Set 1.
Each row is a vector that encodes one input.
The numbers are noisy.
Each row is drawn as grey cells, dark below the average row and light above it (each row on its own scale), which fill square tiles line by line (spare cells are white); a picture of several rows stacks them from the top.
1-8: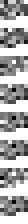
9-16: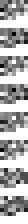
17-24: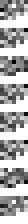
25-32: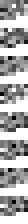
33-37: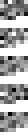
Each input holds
a point on a 4-point line and a true/false value.
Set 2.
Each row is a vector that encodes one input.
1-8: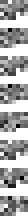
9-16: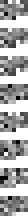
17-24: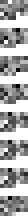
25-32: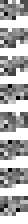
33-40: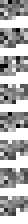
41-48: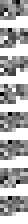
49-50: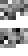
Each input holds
a point on each of two 3-point lines and a true/false value.
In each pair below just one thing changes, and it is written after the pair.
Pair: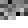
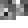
the true/false value
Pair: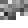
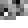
the true/false value
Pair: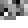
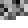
the place on one of the two 3-point lines
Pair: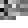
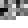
the true/false value
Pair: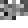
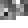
the place on one of the two 3-point lines
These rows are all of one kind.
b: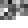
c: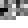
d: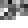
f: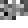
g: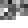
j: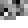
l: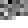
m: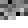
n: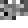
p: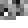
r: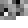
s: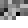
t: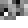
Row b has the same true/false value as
d, f, g and n.
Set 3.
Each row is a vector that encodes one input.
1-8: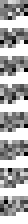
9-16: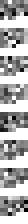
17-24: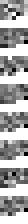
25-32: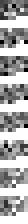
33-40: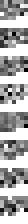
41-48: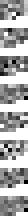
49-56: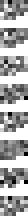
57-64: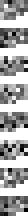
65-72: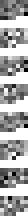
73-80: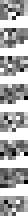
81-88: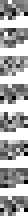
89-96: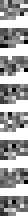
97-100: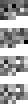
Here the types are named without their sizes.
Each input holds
either a point on a line, or a node of a tree.
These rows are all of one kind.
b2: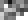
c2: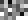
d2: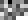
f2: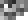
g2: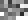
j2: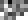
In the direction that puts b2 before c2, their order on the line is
f2, b2, j2, d2, c2, g2.
